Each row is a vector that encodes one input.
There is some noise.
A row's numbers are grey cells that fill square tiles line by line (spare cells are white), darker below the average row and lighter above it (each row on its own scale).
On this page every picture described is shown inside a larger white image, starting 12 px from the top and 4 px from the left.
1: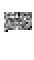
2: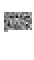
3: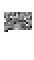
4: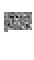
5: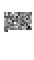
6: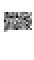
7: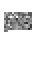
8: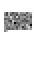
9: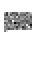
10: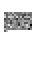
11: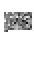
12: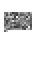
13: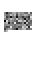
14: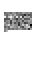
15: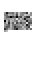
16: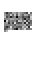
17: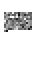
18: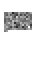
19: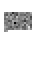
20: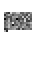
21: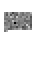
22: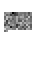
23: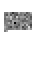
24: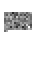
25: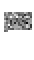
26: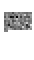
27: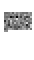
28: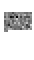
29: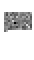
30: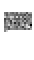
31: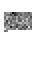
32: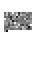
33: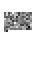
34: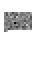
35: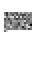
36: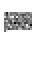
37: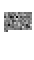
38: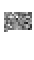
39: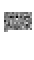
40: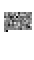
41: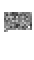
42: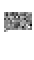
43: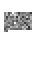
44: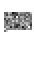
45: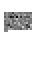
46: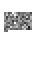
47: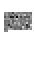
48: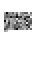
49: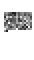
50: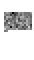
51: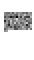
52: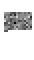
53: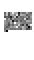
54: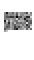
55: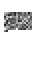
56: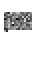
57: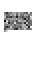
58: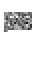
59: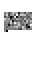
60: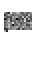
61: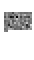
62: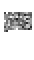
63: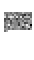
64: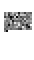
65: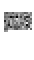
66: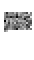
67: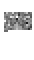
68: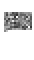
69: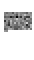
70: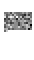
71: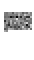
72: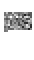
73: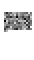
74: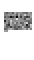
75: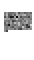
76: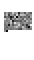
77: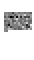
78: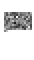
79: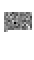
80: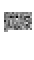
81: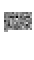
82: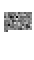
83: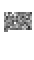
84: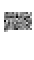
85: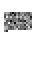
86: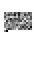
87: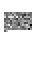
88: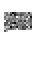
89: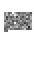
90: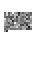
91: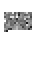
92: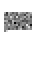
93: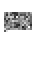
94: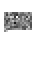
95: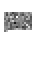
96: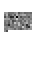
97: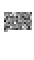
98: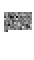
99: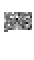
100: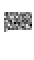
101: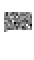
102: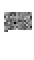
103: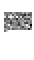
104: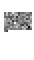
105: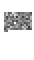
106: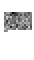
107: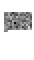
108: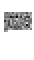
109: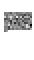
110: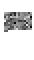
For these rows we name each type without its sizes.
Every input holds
a list of points on a circle.
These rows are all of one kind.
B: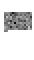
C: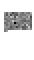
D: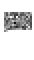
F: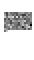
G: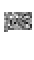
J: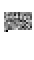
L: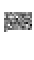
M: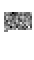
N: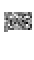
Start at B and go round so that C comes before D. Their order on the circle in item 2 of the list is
B, G, N, C, L, D, F, M, J.
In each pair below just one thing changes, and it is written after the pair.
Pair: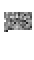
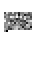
the place on the circle in item 2 of the list
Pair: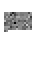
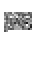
the place on the circle in item 1 of the list
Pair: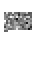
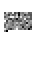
the place on the circle in item 1 of the list
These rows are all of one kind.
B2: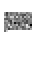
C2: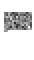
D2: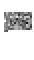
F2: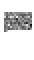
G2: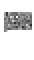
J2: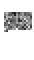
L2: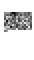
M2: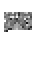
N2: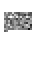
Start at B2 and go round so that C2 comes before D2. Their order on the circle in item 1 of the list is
B2, G2, C2, L2, J2, M2, D2, N2, F2.
